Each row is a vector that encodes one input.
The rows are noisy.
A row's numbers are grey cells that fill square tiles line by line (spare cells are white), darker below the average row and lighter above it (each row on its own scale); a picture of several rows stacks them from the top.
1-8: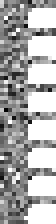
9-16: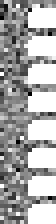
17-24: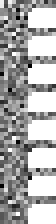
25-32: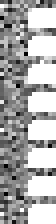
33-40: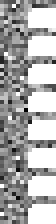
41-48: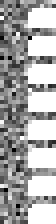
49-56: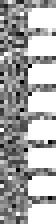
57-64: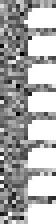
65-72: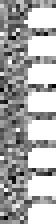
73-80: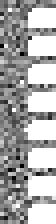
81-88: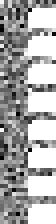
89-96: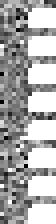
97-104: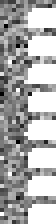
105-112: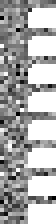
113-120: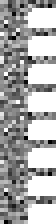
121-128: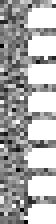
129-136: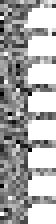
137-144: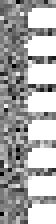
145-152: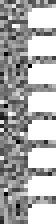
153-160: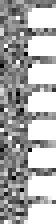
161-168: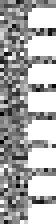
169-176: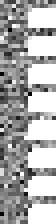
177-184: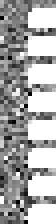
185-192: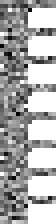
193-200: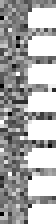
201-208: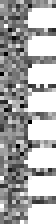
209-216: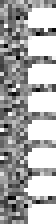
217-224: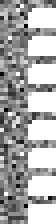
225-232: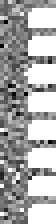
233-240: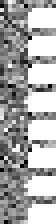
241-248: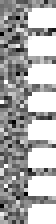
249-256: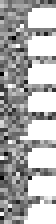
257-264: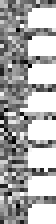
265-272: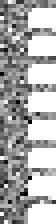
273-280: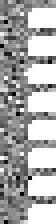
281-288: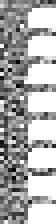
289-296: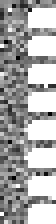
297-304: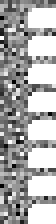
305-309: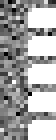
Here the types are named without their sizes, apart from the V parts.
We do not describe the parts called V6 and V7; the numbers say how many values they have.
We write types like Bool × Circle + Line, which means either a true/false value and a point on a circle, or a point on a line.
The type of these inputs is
Label × Label + (Tree + V6) × V7.
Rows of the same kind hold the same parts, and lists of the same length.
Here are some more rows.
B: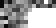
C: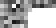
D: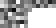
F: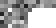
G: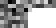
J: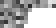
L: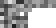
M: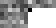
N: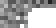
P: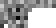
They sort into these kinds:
B, C, D, G, N
F, J, L, M
P

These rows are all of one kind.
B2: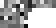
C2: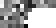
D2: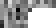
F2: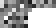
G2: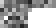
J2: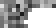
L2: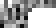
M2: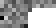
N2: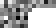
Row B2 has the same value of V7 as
C2, D2 and L2.
